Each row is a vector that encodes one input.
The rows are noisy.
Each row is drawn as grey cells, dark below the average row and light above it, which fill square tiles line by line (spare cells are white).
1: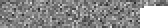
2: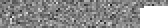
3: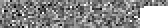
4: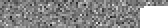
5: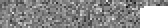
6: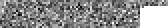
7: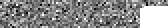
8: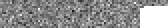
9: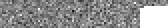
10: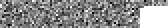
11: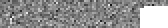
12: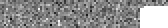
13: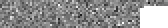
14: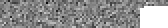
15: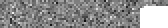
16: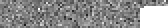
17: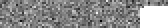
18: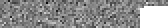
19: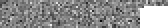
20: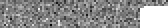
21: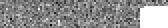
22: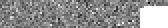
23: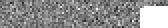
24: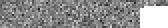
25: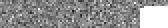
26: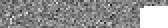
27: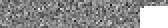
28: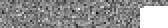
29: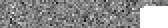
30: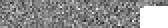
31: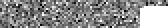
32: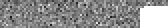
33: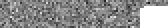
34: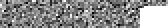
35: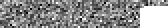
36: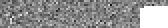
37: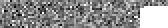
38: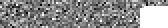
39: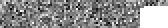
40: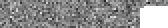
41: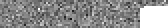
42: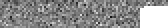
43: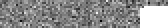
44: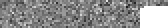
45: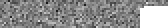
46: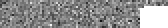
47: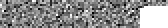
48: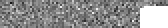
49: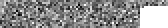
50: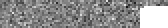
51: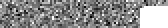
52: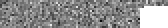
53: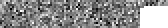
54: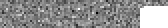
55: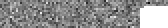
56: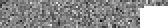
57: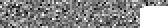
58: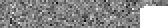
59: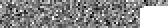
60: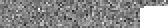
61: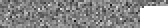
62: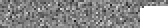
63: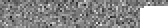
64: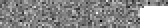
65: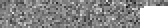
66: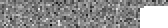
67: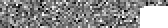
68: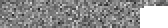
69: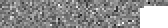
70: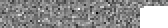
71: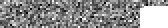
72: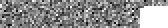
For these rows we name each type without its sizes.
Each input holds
either a node of a tree, or four true/false values.
